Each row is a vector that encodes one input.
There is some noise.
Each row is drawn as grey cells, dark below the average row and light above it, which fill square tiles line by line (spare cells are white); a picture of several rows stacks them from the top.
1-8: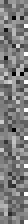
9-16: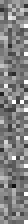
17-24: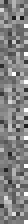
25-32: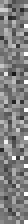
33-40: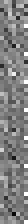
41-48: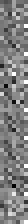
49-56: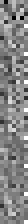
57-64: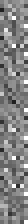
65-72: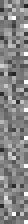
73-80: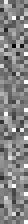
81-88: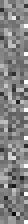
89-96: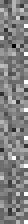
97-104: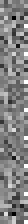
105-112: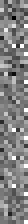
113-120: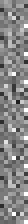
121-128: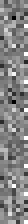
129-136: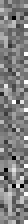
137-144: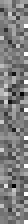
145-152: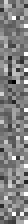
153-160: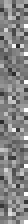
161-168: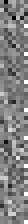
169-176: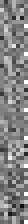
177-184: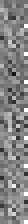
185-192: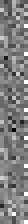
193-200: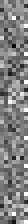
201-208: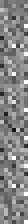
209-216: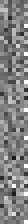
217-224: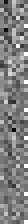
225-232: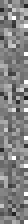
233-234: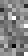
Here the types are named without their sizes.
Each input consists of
either a point on a circle, or a point on a line and three true/false values.
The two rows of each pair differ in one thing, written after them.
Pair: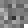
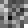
the place on the line
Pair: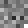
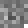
one of the three true/false values
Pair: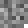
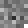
one of the three true/false values
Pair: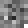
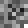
one of the three true/false values
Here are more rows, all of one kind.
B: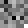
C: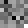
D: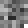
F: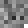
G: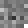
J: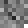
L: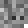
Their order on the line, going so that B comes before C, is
B, F, D, L, C, G, J.
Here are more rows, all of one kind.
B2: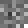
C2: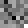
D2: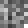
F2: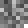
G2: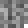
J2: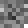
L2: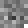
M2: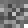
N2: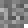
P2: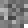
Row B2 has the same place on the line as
G2, L2 and N2.
